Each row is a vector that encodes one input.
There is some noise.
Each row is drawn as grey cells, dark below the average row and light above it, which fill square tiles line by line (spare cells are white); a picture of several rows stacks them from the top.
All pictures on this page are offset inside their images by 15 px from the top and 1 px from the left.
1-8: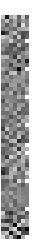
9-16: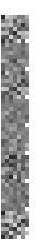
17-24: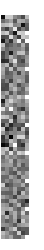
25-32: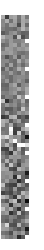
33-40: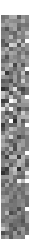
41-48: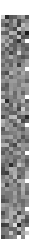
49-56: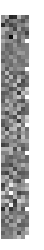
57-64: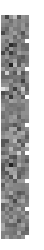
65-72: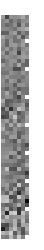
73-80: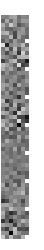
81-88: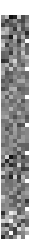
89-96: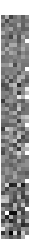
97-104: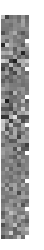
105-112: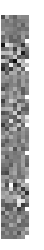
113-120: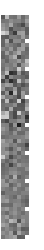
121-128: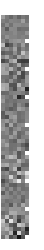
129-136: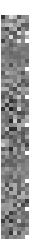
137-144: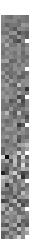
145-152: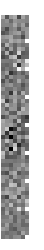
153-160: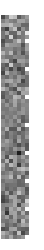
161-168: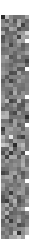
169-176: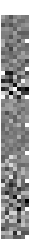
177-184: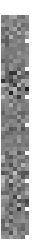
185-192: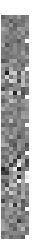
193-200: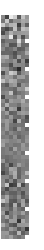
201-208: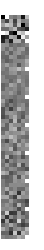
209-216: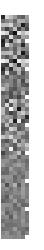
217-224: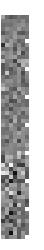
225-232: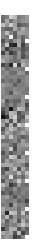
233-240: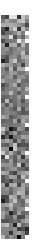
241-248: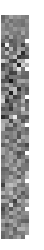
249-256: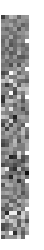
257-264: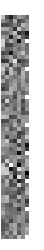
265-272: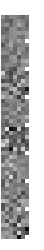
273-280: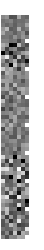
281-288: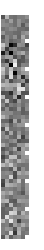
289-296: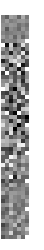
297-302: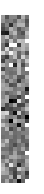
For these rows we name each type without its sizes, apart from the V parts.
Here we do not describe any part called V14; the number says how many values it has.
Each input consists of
either a point on a circle, three true/false values and a value of V14, or a fixed value.
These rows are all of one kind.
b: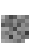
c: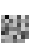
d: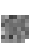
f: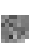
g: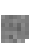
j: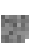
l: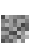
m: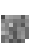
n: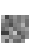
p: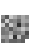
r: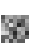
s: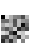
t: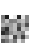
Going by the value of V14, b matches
l, n and p.
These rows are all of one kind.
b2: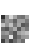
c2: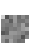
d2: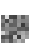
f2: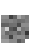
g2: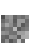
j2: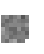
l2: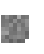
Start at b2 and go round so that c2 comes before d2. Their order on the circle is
b2, f2, g2, j2, c2, d2, l2.
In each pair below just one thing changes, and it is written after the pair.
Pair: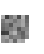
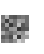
the place on the circle
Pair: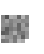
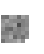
the place on the circle
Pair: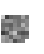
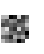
one of the three true/false values
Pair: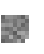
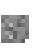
one of the three true/false values
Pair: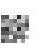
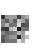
the value of V14
